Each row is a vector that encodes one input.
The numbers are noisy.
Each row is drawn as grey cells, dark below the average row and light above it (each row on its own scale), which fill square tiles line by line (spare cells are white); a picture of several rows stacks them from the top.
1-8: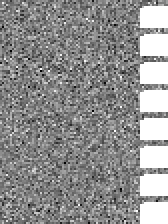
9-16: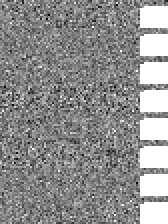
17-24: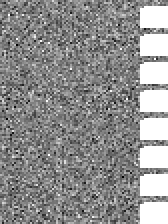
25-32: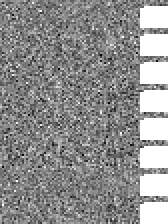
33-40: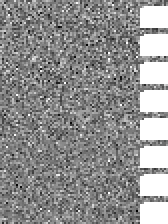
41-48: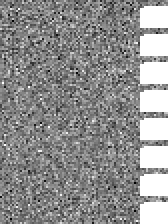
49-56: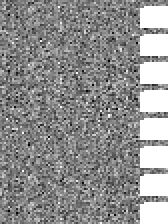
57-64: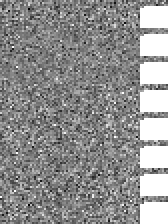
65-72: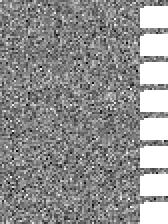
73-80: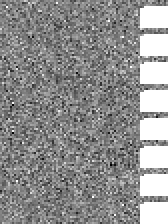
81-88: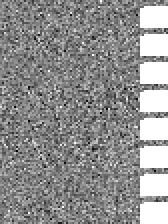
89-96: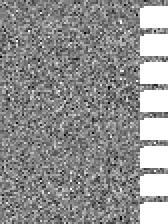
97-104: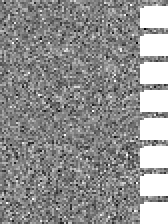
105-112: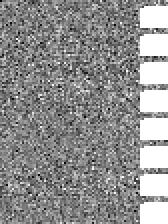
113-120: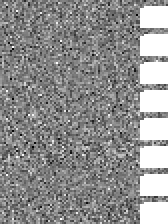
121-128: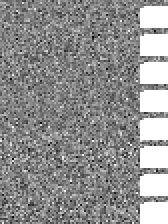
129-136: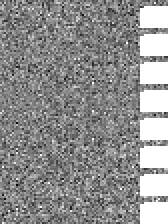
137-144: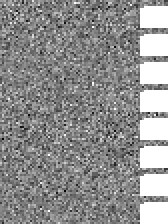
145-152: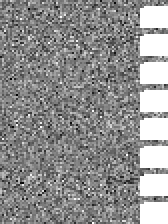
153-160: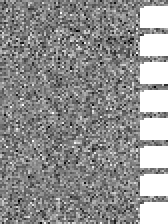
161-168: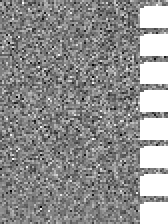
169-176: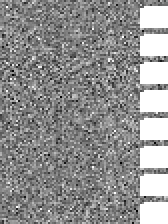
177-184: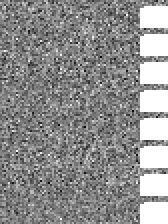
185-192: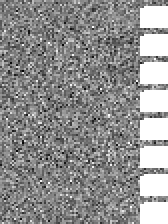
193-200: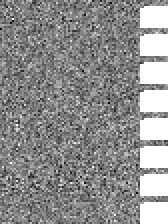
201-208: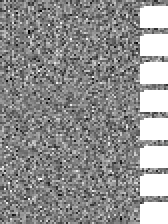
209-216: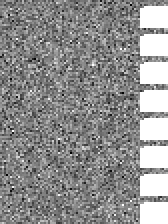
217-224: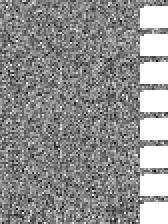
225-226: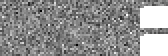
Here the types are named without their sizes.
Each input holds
a label and a true/false value, together with either a point on a circle, or a fixed value.
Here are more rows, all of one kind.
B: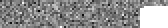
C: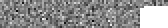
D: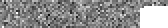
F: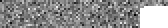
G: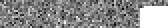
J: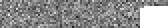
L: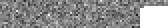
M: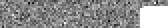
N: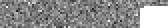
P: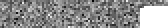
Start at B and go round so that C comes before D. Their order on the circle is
B, P, L, C, N, F, D, M, G, J.
